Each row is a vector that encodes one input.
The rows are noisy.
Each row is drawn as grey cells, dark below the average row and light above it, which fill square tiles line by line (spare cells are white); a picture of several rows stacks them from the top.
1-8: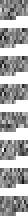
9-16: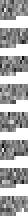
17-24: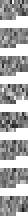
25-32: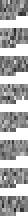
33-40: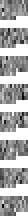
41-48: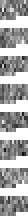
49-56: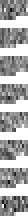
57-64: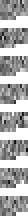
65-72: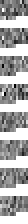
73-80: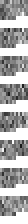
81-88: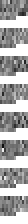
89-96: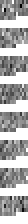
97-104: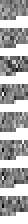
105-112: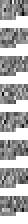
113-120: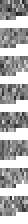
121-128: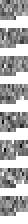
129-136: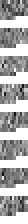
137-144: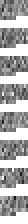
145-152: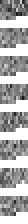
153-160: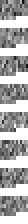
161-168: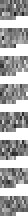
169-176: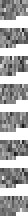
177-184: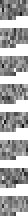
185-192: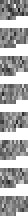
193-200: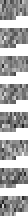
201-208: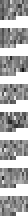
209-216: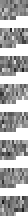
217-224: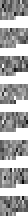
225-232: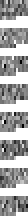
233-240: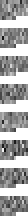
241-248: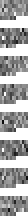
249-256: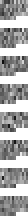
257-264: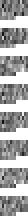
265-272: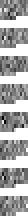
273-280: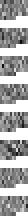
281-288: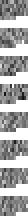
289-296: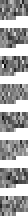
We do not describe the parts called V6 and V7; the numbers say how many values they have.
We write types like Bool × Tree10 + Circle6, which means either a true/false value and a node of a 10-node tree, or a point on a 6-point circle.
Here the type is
(Bool × Bool × Bool + V6) × (Tree11 + V7).
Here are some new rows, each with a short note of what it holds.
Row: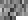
three true/false values and a value of V7
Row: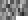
a value of V6 and a value of V7
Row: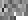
three true/false values and a value of V7
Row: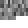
a node of an 11-node tree and a value of V6
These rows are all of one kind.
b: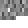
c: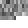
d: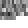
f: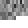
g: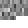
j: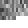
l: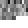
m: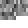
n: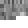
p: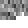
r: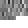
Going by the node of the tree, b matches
g and r.
